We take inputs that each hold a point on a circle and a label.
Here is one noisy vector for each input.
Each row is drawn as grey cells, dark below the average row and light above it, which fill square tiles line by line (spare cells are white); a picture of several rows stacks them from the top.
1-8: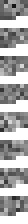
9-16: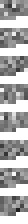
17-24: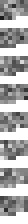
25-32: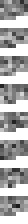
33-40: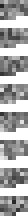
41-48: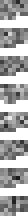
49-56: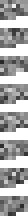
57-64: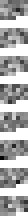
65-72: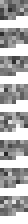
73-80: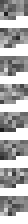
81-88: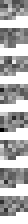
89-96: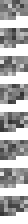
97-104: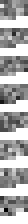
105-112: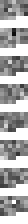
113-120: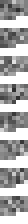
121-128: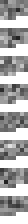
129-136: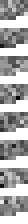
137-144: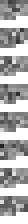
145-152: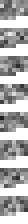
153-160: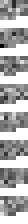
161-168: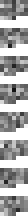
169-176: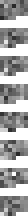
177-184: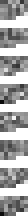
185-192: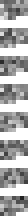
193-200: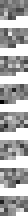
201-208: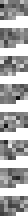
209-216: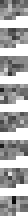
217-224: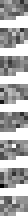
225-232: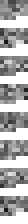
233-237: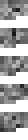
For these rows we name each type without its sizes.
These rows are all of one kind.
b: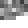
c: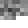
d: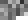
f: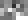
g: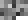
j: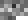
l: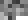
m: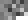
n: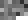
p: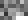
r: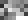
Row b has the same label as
d, m and n.
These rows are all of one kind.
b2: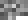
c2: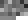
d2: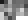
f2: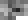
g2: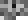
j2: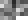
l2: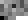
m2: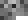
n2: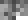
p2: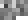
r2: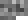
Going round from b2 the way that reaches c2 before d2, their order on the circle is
b2, f2, r2, p2, g2, c2, m2, l2, j2, d2, n2.
